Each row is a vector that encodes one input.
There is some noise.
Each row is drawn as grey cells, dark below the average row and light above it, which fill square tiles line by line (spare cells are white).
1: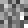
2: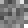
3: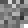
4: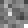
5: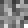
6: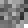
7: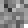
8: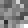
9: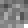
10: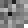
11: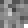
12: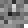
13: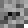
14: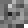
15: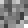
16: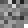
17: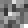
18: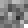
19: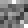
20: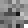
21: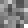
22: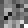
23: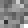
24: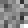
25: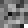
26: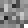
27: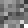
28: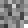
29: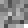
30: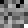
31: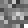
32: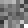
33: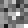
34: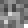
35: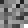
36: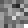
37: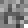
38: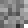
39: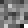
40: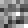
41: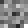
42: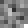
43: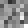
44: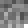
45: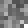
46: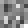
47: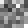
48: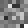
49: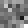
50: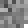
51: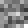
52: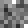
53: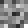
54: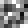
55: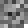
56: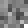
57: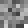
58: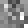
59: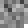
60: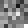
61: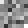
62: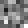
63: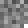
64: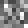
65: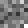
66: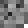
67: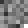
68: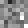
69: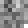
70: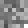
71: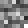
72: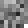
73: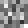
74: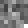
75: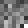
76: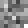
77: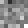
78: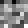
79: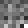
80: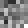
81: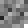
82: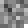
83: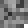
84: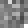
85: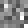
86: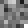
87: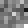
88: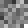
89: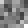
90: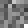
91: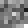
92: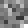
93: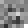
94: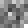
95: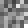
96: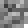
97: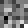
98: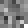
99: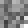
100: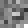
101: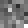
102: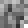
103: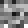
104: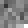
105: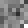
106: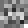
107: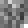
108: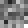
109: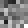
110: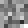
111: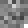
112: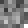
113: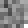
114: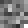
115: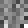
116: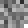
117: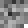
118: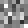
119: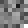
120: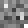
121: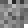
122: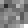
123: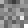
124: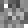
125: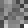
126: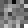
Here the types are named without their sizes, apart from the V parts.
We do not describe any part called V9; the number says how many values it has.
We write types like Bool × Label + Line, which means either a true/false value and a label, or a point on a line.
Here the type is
(Bool × Bool × Bool × Bool + Line) × V9.
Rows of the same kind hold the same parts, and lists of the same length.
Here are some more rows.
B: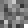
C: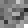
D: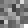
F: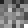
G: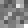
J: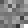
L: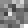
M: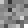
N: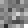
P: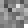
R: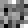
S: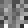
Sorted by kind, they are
B, C, D, F, G, J, L, P, R, S
M, N

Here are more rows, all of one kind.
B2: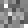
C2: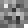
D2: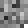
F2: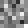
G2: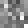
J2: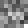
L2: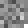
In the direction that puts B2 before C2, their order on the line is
D2, F2, J2, B2, G2, L2, C2.
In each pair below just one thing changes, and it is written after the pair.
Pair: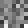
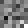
one of the four true/false values
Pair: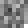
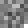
the value of V9
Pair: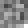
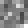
one of the four true/false values
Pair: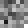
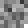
one of the four true/false values
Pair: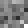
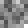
the value of V9
